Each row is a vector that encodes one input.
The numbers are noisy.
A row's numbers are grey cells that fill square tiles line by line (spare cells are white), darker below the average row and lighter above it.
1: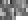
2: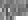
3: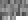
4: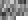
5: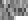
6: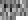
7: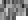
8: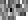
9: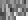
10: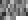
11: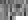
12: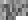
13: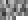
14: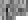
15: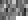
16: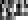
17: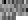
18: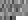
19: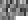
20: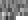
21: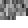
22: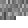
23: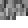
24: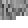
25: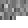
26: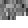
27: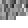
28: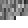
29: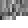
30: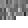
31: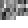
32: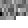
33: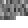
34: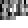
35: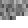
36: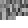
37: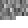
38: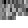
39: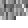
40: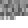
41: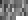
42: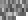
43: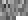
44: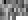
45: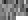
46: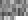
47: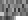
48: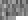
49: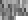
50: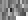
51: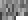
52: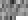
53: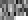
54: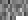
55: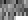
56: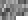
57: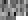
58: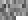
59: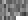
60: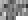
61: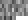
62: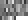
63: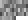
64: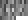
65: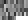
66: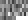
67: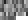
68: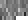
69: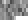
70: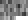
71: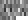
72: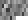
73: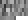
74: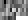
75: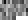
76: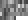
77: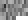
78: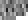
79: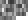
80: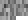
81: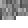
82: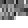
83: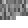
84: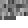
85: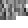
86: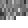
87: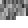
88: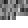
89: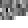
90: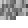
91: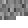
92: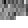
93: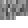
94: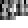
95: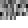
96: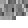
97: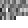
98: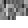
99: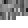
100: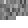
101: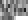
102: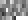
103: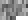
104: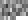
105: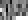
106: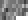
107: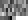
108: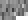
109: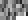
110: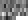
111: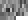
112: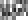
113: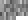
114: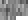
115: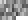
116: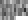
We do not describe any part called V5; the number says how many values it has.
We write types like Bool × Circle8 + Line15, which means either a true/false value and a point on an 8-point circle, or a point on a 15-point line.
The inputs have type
List3(Line4 × V5).
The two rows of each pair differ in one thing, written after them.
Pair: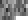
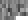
the place on the 4-point line in item 1 of the list
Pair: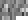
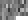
the value of V5 in item 1 of the list
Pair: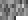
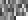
the place on the 4-point line in item 1 of the list
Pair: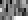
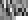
the value of V5 in item 1 of the list
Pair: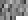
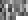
the place on the 4-point line in item 1 of the list
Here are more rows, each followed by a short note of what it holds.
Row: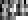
the empty list
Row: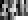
the empty list
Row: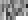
a list of two items
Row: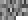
a list of three items
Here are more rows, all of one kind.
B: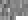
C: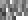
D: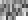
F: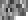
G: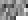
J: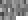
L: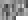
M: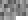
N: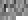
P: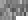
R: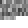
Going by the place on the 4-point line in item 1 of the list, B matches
C, D and P.
